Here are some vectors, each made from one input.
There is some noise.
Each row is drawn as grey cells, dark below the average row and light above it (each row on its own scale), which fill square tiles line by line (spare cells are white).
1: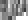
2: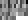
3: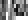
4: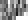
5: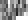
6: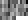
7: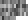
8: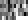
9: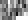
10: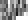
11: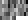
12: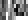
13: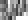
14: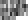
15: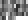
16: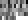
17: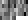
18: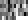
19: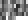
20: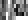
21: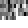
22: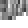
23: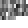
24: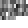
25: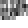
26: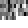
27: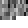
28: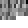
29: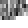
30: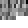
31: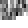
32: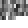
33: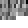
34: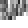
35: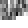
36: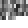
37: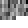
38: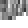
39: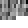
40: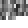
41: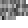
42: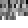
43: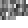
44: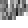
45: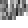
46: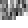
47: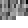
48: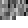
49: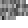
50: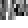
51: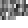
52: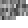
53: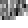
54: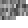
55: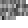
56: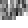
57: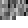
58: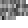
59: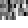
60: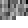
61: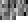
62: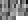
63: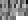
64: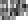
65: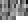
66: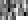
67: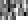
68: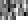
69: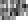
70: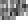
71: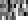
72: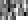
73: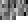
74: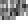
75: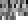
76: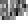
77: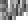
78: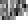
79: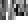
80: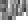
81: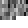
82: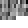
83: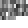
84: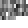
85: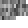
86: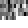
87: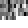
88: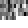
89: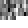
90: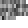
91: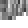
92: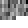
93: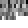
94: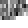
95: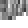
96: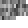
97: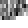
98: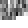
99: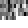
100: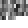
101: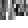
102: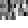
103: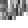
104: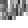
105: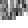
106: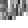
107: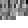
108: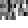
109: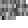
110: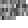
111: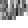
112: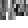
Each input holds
either a point on an 8-point line, or a point on an 11-point line.
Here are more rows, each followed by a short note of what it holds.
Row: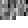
a point on an 8-point line
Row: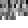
a point on an 8-point line
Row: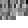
a point on an 8-point line
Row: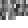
a point on an 11-point line
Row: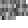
a point on an 11-point line
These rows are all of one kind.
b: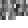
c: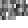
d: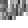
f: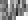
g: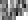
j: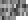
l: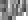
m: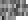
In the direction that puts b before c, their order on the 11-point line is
b, c, m, j, g, f, d, l.
